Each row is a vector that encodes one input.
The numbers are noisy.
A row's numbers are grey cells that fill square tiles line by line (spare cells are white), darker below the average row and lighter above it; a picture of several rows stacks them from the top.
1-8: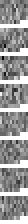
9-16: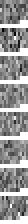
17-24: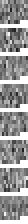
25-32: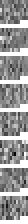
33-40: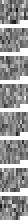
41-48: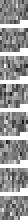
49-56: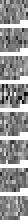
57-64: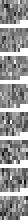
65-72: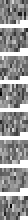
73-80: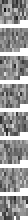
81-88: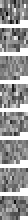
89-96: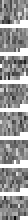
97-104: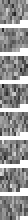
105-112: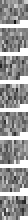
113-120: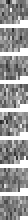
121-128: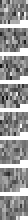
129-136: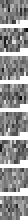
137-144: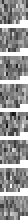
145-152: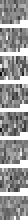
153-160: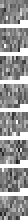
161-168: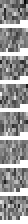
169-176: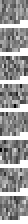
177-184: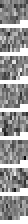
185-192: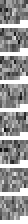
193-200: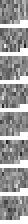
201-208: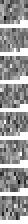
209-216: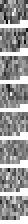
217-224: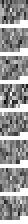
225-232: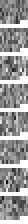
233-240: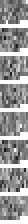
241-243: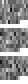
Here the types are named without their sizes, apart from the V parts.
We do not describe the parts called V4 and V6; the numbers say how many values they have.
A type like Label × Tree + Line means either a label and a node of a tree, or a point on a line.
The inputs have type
Bool × Circle + (Tree + V4) × V6.
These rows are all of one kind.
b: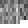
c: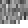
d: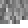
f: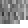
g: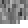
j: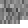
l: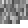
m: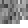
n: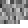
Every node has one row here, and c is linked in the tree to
b and d.
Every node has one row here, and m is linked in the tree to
g.
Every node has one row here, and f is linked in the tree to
n.
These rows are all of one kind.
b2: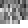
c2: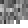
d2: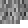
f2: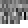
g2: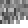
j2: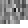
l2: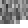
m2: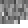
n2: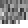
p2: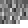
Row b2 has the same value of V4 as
m2 and n2.
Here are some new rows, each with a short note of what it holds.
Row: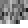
a point on a circle and a true/false value
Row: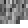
a point on a circle and a true/false value
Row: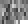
a value of V4 and a value of V6
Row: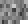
a value of V4 and a value of V6
